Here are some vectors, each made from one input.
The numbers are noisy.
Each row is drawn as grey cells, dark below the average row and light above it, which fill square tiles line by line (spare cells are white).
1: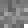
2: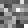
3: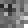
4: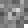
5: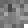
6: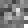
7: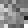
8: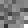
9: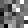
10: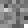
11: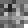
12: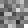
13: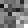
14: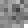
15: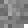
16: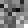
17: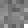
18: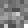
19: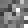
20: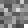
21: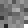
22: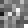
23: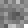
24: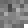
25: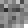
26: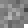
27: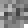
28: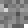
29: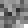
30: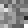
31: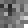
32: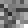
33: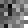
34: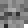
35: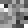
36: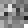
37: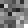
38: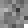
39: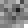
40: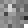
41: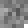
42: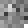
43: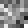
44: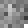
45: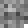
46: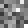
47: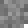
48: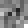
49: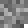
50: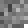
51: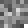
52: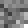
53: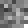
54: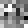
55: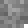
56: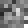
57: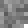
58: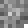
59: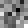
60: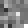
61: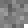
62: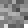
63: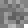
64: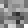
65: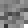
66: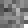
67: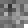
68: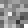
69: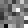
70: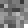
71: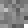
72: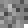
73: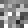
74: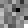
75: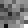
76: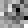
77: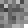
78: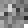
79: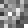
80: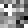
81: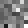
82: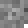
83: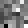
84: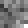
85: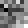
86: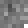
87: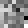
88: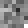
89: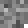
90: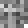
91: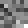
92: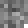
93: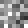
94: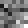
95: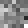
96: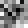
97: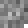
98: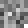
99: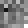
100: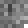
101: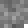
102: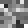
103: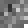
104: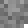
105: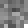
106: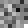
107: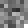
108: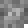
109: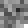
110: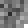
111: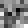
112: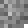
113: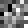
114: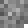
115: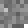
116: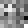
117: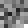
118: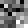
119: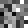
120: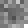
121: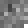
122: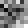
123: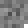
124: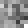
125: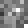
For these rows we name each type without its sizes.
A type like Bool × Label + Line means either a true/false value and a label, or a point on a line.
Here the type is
Circle + Label + Line.
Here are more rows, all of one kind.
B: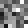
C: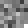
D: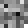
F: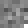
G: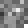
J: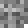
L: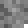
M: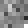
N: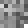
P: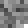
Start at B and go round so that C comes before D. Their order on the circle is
B, J, C, F, N, D, P, M, L, G.
